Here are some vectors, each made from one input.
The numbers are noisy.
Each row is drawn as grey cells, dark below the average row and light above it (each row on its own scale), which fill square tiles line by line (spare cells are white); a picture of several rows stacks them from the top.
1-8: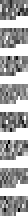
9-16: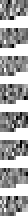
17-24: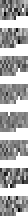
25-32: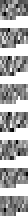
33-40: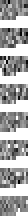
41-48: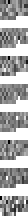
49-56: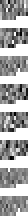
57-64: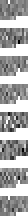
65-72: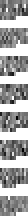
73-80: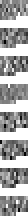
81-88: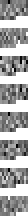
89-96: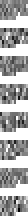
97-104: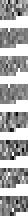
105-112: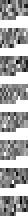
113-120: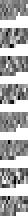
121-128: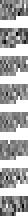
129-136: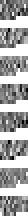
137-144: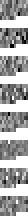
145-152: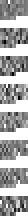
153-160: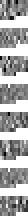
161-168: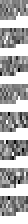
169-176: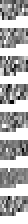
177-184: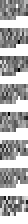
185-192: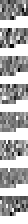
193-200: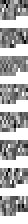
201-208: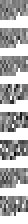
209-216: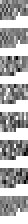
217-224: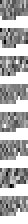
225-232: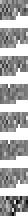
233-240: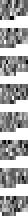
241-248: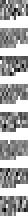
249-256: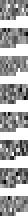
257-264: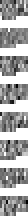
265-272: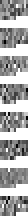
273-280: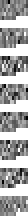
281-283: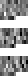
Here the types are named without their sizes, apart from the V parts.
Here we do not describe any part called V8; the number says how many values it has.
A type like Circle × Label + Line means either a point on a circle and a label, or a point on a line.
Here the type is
Line × (Line × Tree + List(V8)).
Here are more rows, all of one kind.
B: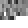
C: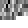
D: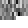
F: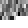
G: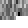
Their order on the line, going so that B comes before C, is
F, B, G, D, C.
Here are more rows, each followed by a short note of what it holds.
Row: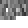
a point on a line, together with a list of three items
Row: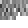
a point on each of two lines and a node of a tree
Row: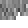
a point on each of two lines and a node of a tree
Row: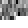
a point on a line, together with a list of one item
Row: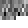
a point on a line, together with a list of two items
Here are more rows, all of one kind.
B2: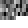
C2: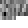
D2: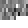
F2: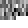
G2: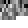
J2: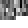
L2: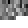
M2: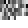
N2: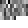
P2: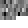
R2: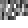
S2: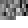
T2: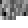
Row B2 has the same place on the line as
J2, L2 and S2.
